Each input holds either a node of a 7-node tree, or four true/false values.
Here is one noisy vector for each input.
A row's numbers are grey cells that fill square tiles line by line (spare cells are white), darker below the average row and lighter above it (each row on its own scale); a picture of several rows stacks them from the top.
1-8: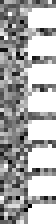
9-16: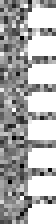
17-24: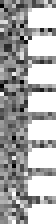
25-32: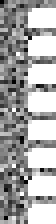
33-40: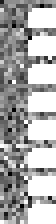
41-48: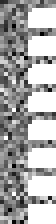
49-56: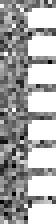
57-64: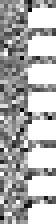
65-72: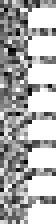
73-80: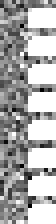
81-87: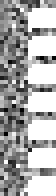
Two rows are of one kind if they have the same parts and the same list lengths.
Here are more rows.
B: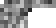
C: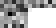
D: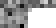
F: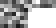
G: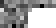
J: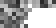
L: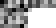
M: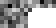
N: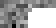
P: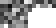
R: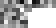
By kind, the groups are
B, J, M, P, R
C, D, F, G, L, N

